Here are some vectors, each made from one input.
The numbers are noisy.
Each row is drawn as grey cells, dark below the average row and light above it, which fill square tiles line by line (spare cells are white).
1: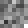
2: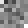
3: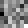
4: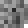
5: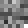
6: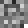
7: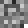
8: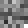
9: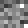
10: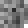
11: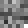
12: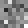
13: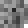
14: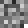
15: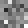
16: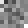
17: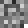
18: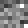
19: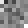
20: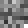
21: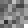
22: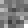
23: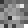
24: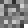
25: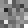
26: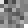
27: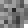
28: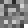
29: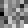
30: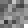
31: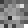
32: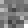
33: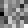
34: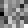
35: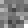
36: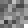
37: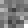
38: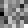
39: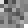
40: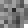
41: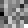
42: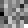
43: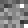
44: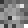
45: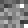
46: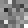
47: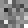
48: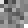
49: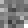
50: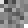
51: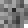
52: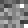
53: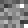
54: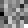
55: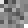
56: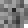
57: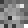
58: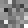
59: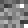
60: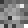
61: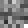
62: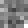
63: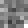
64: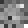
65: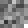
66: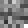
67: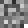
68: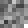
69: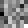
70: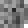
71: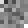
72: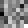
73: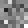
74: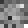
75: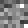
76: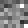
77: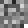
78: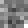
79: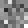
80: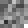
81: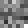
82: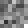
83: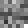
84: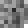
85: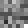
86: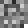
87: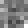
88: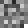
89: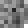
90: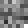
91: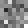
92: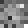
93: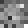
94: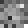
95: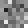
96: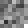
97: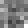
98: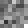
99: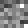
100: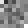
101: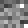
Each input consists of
a point on a 10-point line.
